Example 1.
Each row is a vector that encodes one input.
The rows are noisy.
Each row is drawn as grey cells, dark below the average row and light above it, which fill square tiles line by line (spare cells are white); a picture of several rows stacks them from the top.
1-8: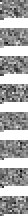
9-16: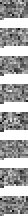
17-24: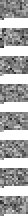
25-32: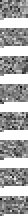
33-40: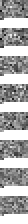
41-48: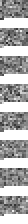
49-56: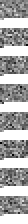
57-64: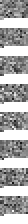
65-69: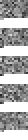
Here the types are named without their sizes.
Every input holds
a point on a line.
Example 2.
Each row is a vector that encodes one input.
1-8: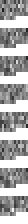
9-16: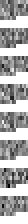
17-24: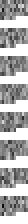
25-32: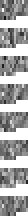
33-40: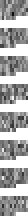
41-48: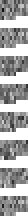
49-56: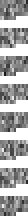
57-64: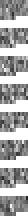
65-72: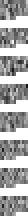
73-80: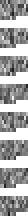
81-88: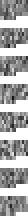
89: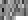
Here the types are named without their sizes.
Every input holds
a point on a circle.
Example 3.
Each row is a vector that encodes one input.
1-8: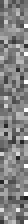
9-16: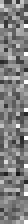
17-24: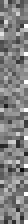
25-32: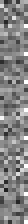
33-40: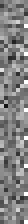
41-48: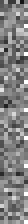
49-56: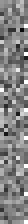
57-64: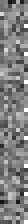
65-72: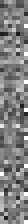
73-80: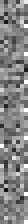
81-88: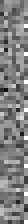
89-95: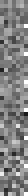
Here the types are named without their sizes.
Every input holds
a node of a tree.
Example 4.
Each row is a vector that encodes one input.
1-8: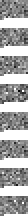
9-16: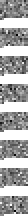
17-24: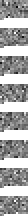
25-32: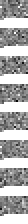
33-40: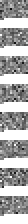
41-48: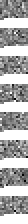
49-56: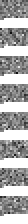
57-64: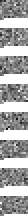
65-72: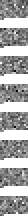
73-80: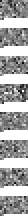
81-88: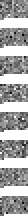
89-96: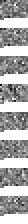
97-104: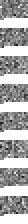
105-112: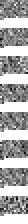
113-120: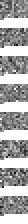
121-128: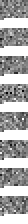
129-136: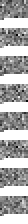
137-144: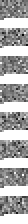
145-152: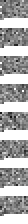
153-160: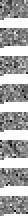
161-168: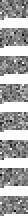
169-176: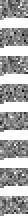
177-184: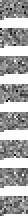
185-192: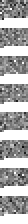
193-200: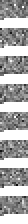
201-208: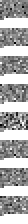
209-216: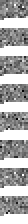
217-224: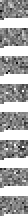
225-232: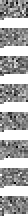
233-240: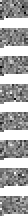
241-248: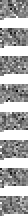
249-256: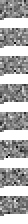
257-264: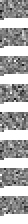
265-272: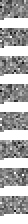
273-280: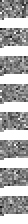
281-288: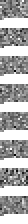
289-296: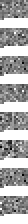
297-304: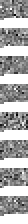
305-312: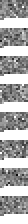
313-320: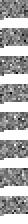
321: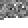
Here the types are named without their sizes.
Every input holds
either a point on a circle, or a fixed value.
